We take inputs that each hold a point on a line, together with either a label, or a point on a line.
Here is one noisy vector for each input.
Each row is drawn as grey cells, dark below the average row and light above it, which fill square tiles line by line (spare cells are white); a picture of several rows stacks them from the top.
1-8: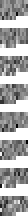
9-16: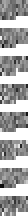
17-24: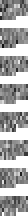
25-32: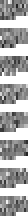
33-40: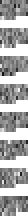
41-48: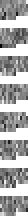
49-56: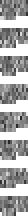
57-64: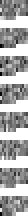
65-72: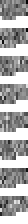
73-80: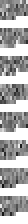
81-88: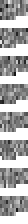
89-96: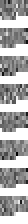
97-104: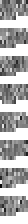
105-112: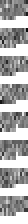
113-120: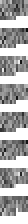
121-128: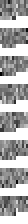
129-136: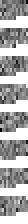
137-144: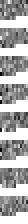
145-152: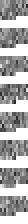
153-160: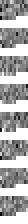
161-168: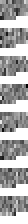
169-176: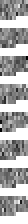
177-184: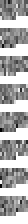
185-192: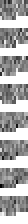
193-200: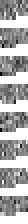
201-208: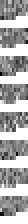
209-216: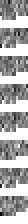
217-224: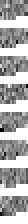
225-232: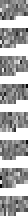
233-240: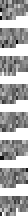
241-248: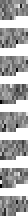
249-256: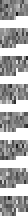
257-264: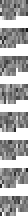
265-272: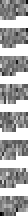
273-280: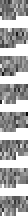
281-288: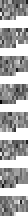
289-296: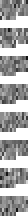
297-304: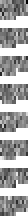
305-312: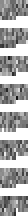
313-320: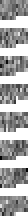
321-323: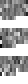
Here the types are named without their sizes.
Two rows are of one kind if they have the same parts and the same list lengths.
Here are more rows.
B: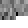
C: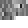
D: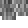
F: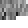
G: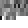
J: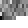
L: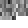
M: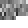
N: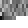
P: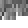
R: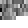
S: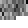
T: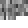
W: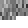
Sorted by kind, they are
B, C, D, F, L, M, T, W
G, J, N, P, R, S

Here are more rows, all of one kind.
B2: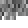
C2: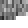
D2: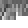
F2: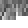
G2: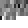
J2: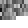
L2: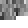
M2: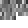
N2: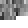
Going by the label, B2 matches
J2, L2 and N2.
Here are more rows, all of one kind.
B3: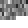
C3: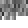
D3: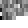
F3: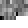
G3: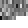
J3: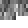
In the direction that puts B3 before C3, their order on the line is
D3, F3, G3, B3, C3, J3.
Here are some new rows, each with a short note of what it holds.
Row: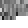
a point on each of two lines
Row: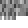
a point on each of two lines
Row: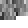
a label and a point on a line
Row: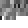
a label and a point on a line
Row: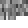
a point on each of two lines
